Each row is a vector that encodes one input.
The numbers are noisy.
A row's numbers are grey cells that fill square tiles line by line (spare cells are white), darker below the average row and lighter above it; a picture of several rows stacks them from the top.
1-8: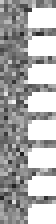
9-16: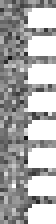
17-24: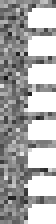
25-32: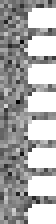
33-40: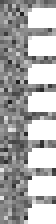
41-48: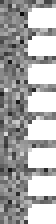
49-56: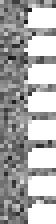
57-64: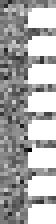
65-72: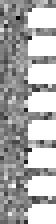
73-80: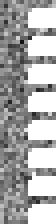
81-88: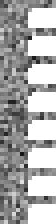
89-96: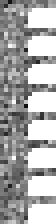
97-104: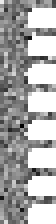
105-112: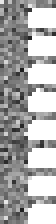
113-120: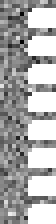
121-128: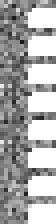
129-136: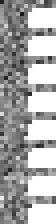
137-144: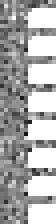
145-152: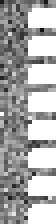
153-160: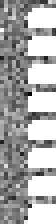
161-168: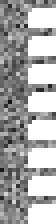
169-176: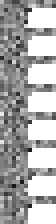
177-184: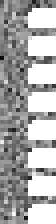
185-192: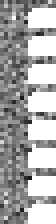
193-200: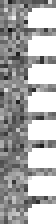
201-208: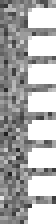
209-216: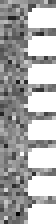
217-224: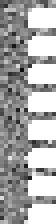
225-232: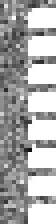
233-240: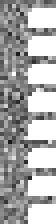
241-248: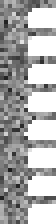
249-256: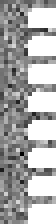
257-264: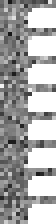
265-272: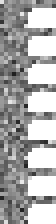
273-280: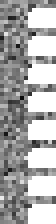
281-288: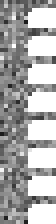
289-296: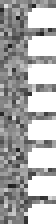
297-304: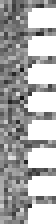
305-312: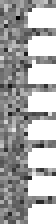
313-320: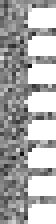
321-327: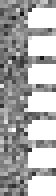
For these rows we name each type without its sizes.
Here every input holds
a label, together with either a label, or a point on a line.
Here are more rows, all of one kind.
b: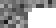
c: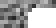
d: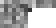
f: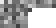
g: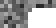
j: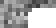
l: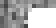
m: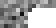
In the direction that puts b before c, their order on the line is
g, b, m, d, j, c, f, l.
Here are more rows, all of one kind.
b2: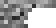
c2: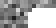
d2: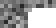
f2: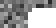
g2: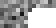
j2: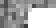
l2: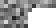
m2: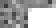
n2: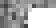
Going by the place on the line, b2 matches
j2 and n2.
